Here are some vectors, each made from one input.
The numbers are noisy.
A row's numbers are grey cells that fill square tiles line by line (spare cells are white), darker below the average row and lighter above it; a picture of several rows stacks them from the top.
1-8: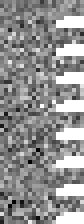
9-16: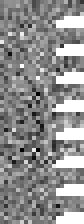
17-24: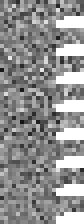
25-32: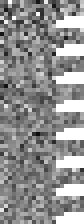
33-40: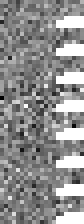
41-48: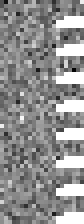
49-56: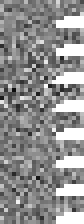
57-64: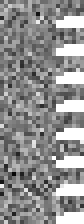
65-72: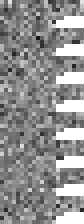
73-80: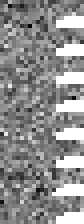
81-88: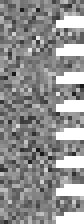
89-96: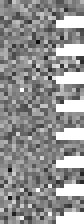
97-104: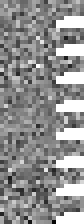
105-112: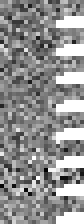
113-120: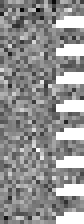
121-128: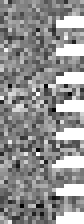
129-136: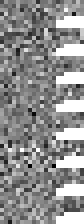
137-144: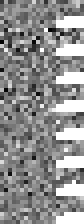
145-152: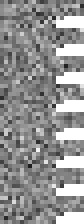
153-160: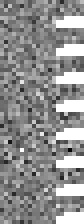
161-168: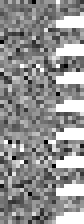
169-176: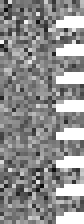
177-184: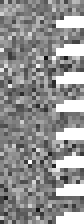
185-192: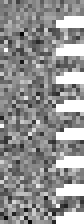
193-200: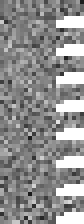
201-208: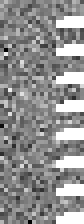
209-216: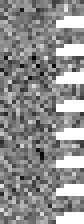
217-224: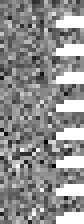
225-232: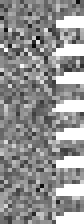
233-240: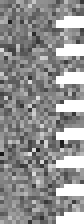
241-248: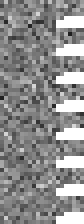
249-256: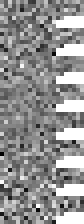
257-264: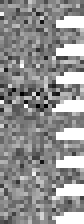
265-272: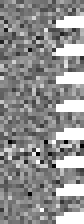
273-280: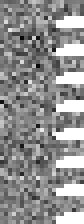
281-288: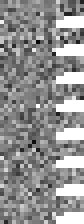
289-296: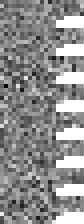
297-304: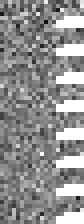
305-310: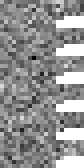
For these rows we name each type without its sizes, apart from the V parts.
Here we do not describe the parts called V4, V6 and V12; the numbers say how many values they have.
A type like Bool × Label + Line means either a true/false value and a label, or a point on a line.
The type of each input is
Line × Tree × Tree × Tree × Tree × V4 × V6 × V12.
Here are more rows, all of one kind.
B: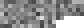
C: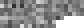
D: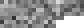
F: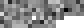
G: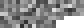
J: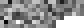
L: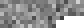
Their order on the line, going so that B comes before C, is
L, B, G, D, F, C, J.
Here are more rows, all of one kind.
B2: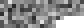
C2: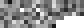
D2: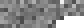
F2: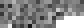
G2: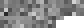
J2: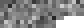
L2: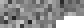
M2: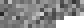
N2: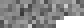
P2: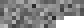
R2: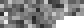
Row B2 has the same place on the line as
F2, G2, L2 and M2.
